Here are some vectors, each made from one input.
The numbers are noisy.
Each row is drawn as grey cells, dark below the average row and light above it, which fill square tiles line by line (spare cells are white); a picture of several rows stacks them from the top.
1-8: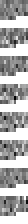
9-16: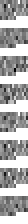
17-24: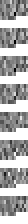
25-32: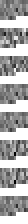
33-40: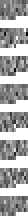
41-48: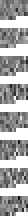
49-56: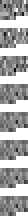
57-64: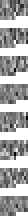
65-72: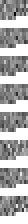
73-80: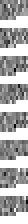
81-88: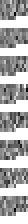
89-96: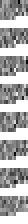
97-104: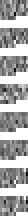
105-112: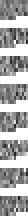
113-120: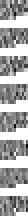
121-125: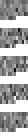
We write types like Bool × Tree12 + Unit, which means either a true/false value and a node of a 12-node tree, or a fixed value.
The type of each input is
(Circle8 + Unit) × Line7.
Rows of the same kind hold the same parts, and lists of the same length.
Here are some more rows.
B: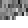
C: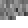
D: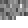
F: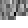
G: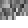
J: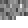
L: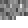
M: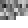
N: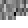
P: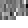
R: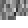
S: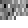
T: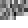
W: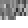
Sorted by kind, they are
B, G, M, P, S, T
C, D, F, J, L, N, R, W

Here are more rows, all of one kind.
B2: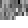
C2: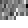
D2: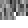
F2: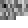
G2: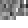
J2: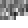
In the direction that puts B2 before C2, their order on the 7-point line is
B2, F2, J2, G2, D2, C2.
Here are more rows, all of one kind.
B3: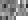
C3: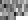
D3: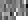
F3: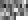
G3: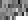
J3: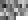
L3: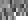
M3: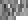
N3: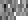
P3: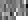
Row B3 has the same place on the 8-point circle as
C3 and J3.
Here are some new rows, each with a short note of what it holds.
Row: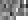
a point on an 8-point circle and a point on a 7-point line
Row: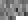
a point on a 7-point line
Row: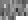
a point on a 7-point line
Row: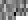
a point on a 7-point line
